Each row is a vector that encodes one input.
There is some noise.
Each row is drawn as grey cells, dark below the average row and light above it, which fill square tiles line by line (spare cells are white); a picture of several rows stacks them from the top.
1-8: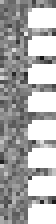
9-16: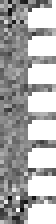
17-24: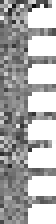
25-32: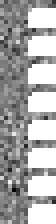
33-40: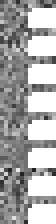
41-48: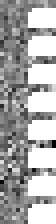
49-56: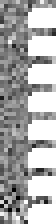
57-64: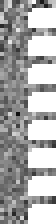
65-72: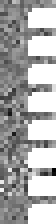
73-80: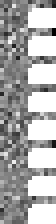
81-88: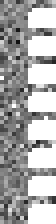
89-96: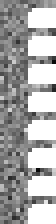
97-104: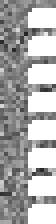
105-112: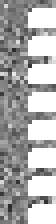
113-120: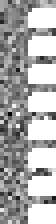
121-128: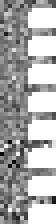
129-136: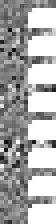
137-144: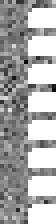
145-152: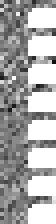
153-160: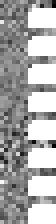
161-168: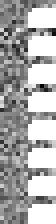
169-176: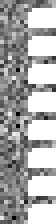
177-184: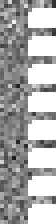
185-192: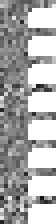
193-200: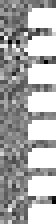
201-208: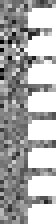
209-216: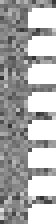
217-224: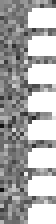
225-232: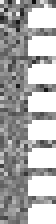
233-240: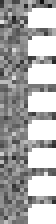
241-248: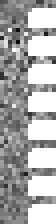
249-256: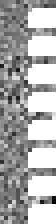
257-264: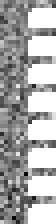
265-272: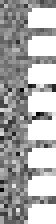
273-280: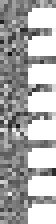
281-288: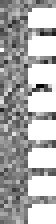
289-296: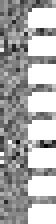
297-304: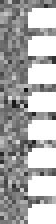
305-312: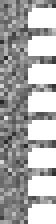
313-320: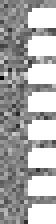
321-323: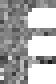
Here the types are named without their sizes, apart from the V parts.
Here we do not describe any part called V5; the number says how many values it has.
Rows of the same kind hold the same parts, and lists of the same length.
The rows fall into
2 kinds.
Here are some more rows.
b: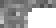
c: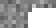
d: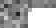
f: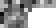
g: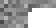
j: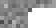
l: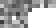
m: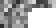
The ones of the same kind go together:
b, d, f
c, g, j, l, m

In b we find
three labels, a node of a tree, a true/false value and a value of V5.
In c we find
three labels and a point on a line.
